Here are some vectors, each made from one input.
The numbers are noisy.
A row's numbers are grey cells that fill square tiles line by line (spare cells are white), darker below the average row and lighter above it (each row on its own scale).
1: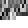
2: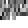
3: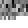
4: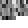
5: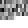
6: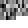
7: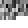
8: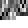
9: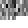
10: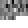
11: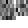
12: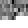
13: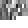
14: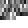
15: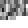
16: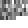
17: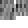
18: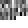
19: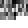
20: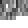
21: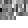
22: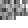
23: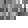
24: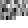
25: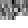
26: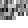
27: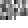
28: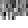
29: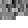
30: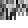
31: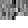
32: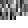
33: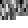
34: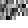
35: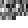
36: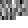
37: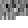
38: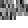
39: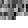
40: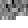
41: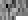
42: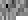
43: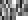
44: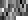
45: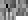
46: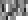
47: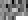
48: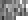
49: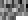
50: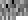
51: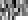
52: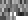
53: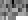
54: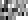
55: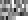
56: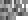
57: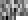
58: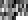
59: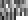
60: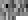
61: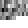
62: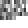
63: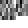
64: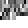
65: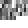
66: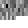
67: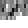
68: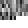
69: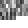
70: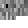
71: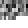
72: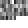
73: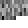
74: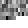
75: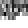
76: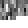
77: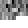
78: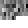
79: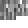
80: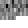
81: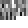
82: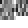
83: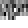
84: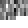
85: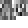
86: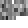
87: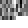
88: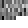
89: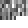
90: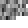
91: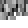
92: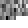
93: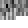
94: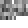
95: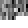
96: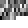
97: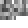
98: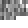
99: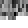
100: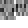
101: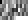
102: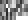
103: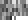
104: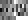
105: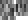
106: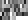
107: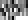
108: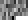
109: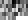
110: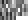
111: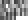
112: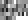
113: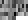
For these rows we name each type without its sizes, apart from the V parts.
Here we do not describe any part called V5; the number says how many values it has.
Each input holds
either a fixed value, or a node of a tree, or a true/false value and a value of V5.
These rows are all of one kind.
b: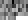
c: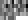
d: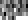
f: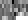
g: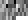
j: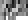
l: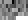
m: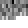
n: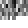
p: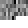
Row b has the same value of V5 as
d, j and m.
